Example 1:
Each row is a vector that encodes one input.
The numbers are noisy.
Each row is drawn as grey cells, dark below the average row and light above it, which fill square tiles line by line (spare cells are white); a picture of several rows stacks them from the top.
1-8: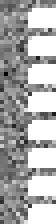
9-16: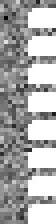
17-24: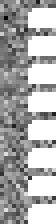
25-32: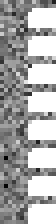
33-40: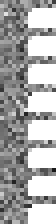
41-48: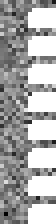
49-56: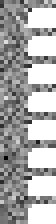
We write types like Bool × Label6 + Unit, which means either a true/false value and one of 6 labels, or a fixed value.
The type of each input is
Label8.
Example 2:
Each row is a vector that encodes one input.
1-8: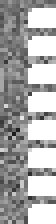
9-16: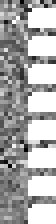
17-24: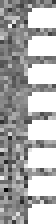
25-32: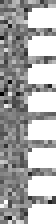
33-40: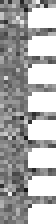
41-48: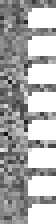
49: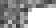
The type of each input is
Label7.
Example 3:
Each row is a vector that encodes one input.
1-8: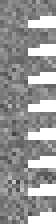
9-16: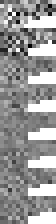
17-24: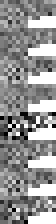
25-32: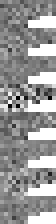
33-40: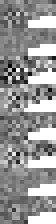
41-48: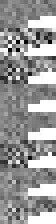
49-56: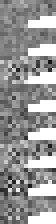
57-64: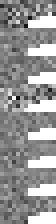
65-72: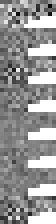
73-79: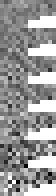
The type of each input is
Line6.
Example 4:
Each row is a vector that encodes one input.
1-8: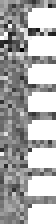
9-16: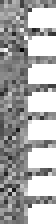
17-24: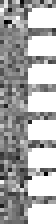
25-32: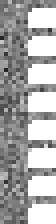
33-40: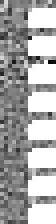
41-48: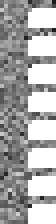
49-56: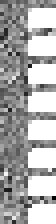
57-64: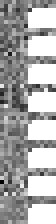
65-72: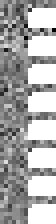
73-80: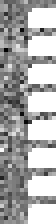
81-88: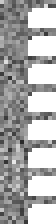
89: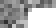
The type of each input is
Label12.
